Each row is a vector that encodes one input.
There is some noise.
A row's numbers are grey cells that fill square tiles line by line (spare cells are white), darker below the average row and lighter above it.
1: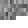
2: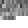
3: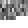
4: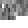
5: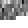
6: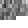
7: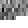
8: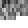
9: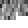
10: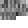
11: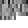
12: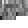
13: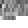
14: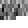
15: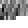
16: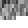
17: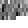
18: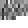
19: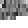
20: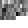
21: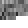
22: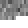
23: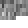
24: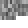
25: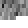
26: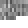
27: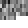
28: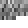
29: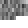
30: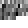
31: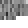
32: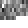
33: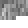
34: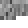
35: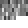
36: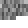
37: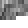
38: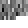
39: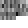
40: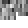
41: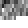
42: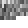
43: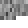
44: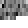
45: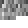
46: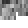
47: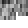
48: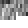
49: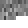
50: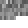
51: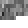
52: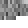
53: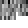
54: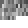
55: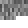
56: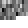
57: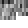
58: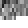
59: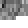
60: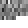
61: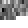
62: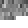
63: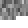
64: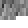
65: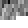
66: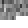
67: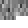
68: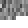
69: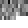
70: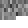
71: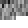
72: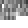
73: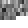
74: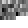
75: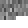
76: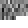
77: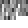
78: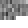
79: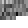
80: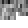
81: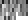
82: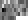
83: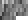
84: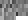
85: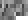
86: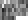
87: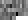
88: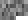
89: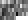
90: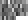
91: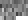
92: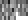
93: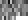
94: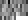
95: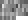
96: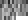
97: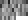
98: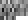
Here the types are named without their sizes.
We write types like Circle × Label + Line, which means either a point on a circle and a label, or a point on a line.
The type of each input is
Bool × Bool × Bool × Bool × Bool × Line × Line × Line.
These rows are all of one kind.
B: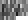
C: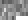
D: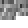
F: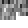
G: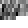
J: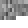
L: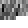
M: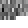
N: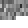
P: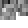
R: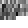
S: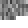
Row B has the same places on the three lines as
G, L and R.
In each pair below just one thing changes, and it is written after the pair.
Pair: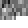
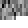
one of the five true/false values
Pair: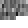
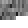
one of the five true/false values
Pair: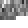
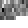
the place on one of the three lines
